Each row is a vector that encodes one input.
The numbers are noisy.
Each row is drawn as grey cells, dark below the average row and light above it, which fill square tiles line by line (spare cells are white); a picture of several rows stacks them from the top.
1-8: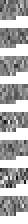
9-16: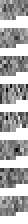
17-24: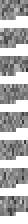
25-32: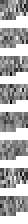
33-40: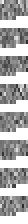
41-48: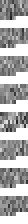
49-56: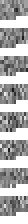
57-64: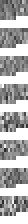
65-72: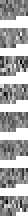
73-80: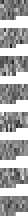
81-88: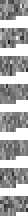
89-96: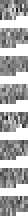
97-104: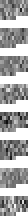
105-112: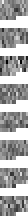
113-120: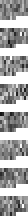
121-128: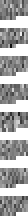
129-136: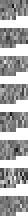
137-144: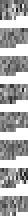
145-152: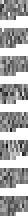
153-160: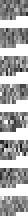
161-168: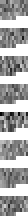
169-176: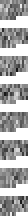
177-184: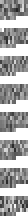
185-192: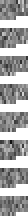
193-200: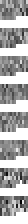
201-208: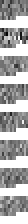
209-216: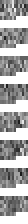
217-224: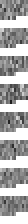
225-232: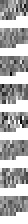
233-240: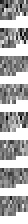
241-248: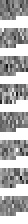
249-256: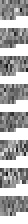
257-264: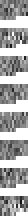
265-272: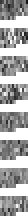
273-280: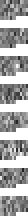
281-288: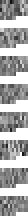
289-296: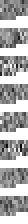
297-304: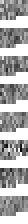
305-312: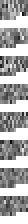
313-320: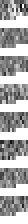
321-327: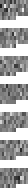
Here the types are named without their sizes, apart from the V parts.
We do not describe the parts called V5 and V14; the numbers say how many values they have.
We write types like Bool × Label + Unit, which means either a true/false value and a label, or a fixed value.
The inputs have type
Bool × (Line + V14) × Tree + V5.
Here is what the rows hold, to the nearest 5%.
About 85% of them hold a node of a tree and a true/false value, together with either a point on a line, or a value of V14. The rest hold a value of V5.
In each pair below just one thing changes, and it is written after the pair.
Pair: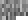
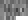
the node of the tree
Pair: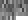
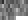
the true/false value
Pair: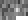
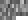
the node of the tree
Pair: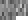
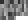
the value of V14
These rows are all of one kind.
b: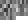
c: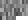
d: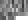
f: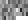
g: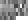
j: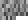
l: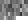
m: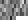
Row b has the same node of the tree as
c and d.
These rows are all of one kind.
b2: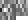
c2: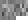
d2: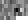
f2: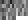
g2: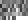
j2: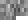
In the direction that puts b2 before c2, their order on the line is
b2, g2, f2, j2, d2, c2.
